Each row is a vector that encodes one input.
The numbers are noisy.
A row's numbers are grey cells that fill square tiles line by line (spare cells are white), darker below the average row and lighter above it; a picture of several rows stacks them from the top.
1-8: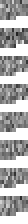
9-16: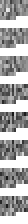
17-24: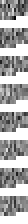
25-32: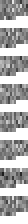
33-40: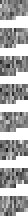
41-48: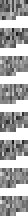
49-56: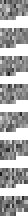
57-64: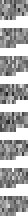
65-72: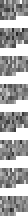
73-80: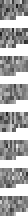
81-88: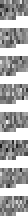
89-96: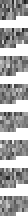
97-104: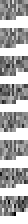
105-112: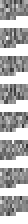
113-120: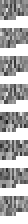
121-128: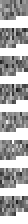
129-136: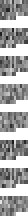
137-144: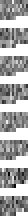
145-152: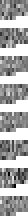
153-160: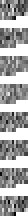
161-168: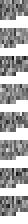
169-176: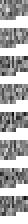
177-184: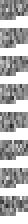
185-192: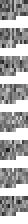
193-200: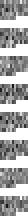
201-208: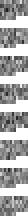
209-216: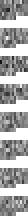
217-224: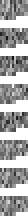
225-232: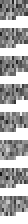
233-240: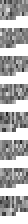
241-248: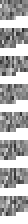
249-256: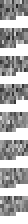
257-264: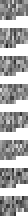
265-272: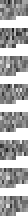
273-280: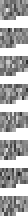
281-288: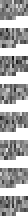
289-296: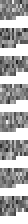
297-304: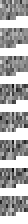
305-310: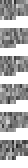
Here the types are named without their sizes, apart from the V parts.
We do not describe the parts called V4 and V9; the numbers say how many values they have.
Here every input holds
either a point on a circle and a true/false value, or a fixed value, or a value of V4 and a value of V9.
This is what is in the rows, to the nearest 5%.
About 40% of them hold a point on a circle and a true/false value. A few of them hold a fixed value. The rest hold a value of V4 and a value of V9.
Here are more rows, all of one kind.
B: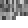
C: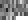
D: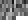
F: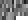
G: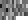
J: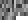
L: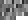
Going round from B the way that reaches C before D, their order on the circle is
B, C, G, D, L, F, J.
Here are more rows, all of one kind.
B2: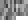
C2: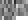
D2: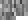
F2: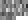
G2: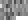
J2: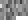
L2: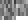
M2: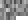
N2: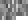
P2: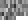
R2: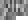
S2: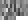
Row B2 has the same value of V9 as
G2, J2, M2 and R2.
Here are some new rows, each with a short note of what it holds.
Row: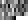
a fixed value
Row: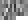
a value of V4 and a value of V9
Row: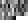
a fixed value
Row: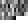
a fixed value
